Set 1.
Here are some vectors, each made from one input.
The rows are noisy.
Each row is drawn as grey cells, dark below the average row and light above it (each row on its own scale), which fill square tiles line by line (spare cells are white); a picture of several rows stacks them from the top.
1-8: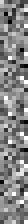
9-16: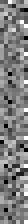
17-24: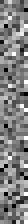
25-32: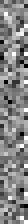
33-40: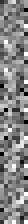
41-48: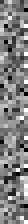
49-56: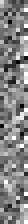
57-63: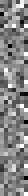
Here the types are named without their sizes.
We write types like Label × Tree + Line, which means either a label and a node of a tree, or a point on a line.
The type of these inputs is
Bool × Bool × Bool + Tree.
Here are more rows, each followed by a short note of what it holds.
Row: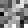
three true/false values
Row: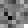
a node of a tree
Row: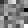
three true/false values
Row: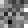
a node of a tree
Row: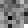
a node of a tree
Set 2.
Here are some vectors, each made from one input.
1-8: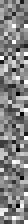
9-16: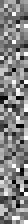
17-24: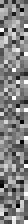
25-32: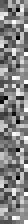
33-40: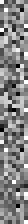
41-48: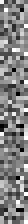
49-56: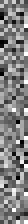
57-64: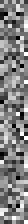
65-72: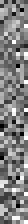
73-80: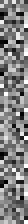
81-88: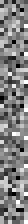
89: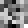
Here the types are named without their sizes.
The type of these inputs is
Bool × Bool × Bool × Bool + Tree + Unit.
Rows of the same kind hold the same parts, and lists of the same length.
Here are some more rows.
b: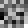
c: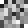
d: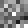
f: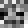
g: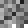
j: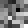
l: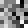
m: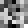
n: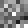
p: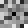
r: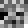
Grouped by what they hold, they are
b, f, r
c, g, j, l, m, p
d, n

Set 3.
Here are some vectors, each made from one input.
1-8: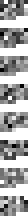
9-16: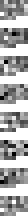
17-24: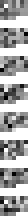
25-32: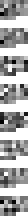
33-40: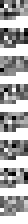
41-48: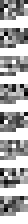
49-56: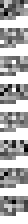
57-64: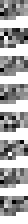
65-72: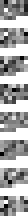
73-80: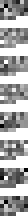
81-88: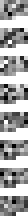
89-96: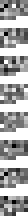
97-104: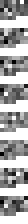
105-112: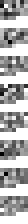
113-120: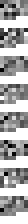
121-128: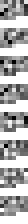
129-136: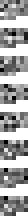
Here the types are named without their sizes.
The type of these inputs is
List(Line).
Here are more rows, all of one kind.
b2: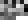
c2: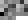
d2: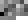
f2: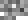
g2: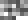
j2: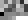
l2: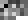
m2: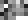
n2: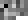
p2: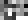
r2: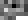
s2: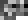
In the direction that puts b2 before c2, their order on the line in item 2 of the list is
s2, m2, p2, f2, n2, d2, b2, g2, l2, r2, c2, j2.
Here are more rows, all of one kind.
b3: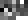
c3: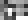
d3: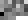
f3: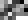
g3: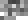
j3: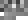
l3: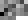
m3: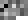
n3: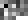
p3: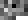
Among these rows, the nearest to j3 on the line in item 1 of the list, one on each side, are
g3 and m3.
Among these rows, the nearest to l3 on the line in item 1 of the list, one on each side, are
d3 and f3.
